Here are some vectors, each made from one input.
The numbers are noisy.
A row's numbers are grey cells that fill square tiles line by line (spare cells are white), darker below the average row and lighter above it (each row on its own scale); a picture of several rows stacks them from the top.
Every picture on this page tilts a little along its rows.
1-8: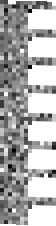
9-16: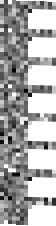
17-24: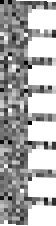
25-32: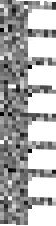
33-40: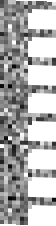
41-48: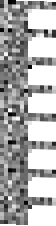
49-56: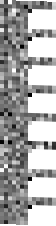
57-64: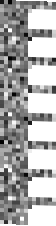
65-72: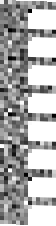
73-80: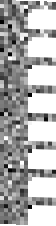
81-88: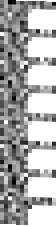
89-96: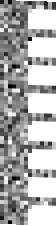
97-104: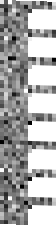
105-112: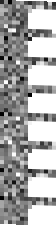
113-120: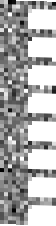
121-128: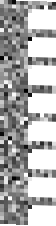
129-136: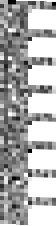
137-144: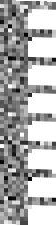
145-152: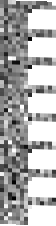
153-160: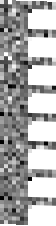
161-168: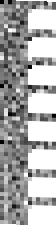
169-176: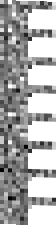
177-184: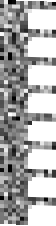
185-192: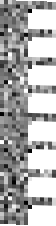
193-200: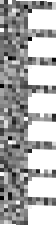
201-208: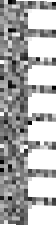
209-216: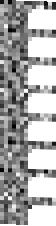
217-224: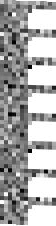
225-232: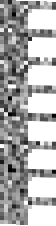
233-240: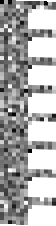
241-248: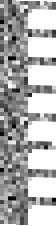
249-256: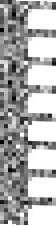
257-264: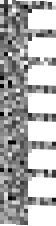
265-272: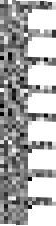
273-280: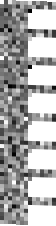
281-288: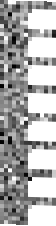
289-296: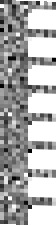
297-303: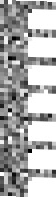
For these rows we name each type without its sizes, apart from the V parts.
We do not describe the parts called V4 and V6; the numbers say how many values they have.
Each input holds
three true/false values, together with either a node of a tree and a value of V4, or a value of V6.
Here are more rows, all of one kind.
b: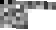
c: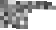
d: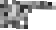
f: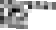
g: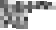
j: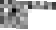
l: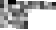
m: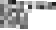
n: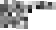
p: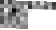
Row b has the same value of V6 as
c and d.
